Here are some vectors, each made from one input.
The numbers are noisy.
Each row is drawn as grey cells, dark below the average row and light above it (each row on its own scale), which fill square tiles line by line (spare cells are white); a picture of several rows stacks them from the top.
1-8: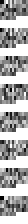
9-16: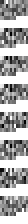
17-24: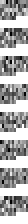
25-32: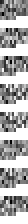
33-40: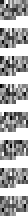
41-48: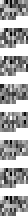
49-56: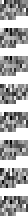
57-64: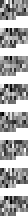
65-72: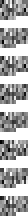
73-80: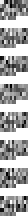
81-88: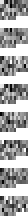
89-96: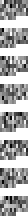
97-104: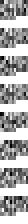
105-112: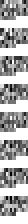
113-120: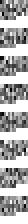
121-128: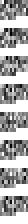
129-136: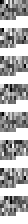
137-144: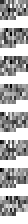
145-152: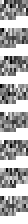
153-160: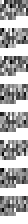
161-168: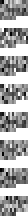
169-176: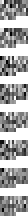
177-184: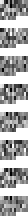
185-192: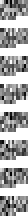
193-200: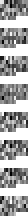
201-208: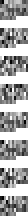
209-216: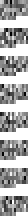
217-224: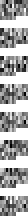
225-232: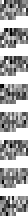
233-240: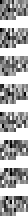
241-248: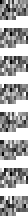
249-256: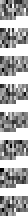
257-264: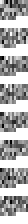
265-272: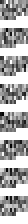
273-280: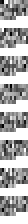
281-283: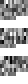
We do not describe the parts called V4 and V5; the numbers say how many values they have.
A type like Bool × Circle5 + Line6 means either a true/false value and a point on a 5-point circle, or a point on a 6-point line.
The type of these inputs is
(Circle10 + Unit) × V4 × V5 + Tree13.
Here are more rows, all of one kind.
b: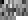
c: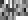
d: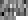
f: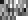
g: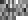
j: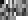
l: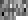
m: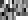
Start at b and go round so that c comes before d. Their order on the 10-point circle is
b, c, j, d, m, l, g, f.
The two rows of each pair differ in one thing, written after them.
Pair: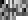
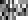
the value of V4
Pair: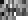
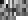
the value of V5
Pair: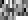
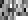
the value of V5
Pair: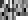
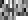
the place on the 10-point circle
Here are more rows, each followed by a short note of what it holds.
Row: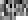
a node of a 13-node tree
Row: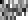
a value of V4 and a value of V5
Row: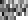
a value of V4 and a value of V5
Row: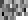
a value of V4 and a value of V5
